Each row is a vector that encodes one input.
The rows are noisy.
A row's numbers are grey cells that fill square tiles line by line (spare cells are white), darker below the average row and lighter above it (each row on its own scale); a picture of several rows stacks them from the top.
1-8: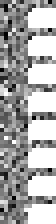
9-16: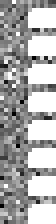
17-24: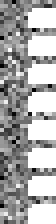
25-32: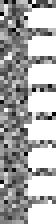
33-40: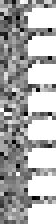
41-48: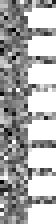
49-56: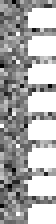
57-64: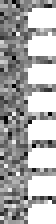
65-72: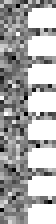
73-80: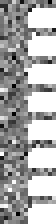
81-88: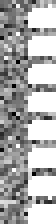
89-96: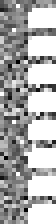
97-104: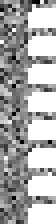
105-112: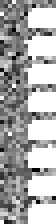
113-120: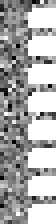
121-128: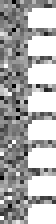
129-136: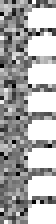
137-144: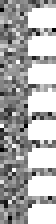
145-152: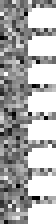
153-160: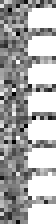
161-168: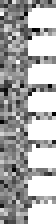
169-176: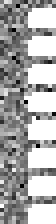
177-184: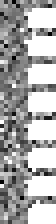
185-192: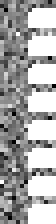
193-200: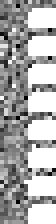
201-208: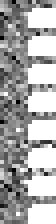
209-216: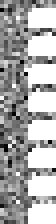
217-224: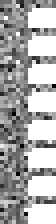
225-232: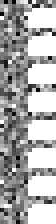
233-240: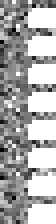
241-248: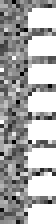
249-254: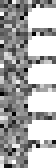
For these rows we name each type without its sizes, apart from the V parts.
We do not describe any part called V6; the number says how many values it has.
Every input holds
a label, a point on a line, a true/false value and a value of V6.
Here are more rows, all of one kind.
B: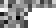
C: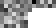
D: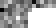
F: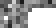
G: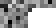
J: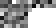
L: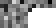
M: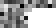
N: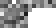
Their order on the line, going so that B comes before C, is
L, B, M, D, C, F, J, G, N.
